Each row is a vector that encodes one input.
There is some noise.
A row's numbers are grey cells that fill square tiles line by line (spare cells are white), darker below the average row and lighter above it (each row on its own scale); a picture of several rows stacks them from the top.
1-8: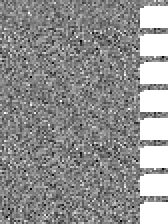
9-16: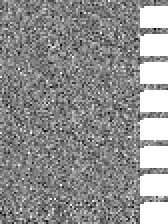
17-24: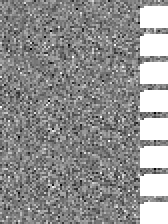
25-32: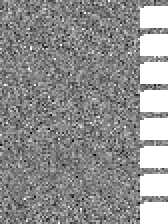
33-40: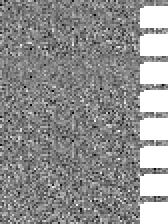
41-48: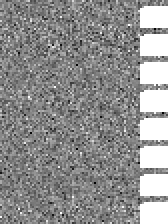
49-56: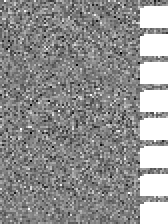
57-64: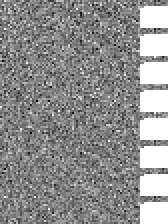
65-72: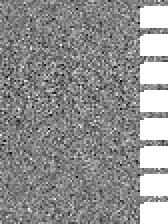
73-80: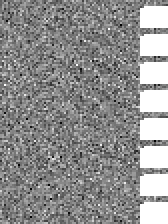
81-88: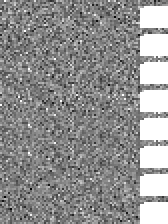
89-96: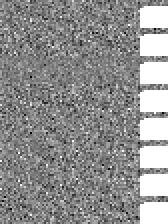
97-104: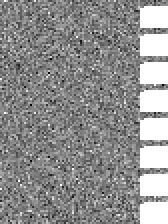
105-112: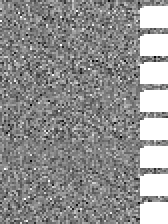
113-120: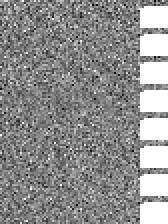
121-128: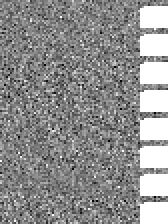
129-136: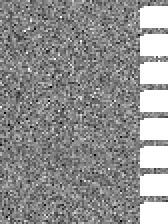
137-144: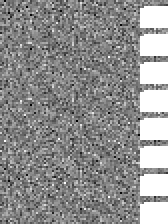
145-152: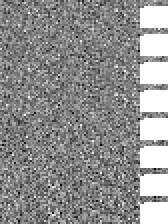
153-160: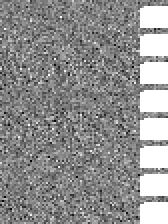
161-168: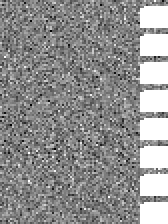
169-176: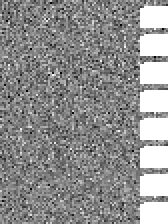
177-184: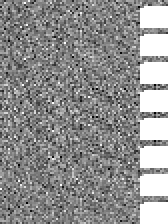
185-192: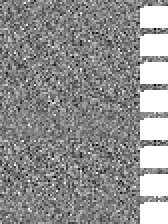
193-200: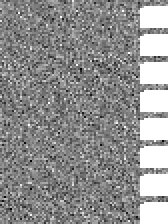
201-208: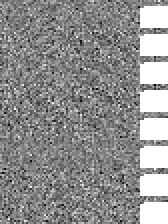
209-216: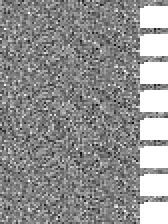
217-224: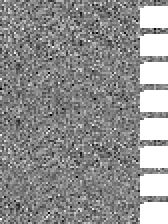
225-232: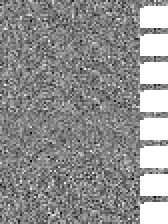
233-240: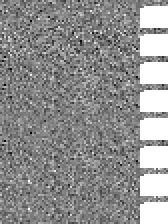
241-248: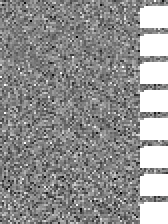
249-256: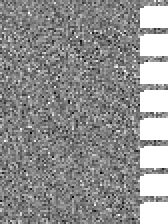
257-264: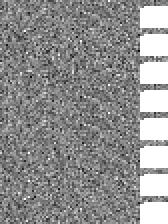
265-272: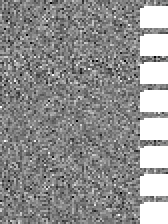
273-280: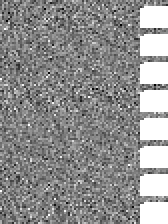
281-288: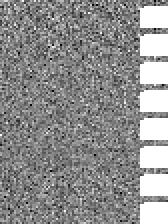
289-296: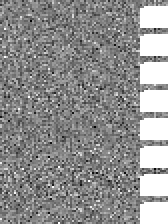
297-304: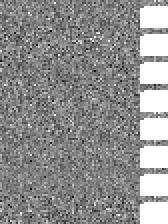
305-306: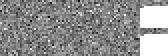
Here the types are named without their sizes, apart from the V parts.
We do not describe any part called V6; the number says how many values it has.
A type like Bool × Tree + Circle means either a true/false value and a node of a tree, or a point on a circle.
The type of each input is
Label × Line + V6.
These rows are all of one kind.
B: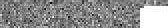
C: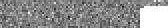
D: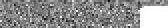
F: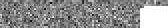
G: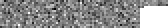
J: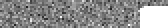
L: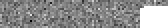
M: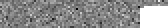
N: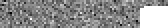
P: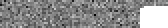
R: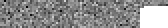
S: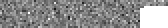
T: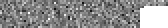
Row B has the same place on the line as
G and S.
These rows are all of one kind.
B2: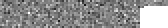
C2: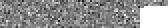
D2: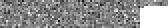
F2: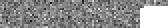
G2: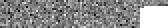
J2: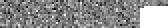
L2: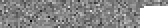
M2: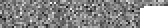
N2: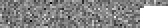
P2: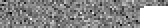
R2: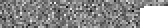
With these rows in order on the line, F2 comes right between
B2 and N2.
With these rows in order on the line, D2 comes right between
B2 and C2.
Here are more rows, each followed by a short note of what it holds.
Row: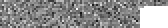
a value of V6
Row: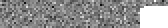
a label and a point on a line
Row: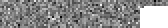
a value of V6
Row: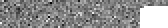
a label and a point on a line
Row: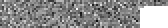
a value of V6
